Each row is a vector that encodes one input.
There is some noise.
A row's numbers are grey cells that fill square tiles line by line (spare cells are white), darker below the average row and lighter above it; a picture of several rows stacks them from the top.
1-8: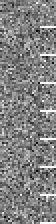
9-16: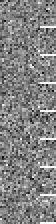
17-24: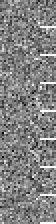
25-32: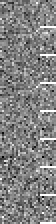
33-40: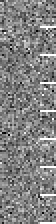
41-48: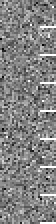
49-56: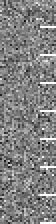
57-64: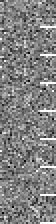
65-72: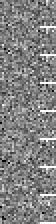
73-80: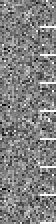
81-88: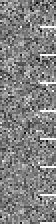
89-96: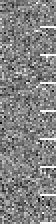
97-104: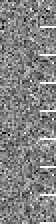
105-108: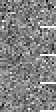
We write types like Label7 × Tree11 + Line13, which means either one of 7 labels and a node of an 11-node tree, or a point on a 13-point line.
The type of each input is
Bool × Bool × Bool × (Circle11 + Line5).
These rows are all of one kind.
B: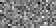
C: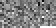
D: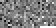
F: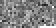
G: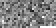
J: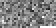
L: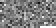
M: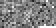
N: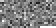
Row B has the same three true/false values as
D, L and N.
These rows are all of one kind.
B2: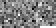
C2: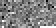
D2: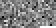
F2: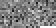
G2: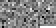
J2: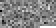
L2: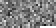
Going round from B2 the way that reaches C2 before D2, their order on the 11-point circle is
B2, L2, F2, C2, D2, J2, G2.
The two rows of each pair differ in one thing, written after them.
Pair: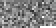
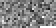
the place on the 5-point line
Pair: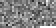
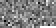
the place on the 5-point line
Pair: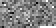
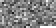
one of the three true/false values
